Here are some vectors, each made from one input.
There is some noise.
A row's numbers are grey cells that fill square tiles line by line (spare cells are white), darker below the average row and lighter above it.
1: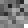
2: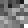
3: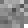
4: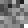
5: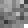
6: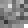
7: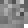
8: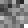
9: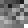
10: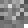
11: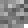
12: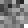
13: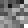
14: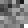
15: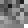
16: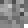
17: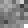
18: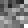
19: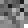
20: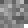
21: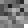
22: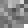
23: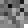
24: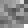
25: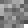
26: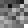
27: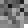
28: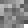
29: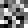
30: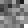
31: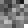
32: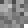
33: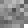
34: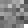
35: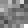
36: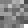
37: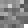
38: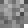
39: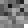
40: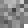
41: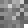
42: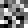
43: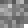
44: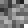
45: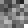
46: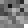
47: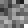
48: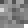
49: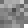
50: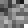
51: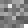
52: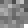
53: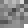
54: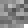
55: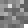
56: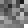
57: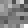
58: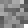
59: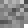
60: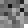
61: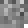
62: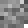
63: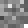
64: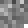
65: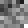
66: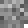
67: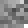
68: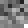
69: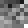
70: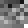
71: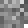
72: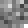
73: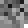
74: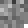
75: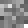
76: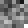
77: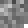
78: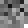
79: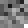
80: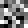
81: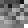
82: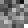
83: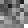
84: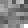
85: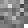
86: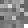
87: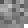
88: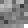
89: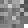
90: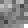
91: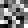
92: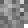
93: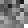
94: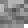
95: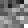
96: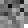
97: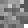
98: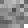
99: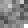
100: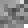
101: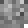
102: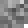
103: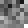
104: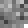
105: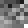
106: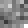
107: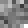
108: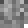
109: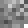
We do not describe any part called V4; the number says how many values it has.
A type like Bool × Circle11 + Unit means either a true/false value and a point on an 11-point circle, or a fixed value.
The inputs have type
List2(Bool × V4).
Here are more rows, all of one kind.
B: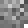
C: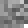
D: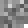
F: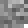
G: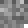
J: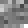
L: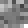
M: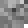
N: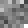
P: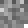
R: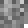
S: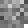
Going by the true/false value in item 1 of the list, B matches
R and S.
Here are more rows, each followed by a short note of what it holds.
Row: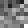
a list of one item
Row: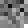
a list of one item
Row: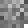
a list of two items
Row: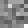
a list of two items
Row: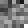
a list of one item
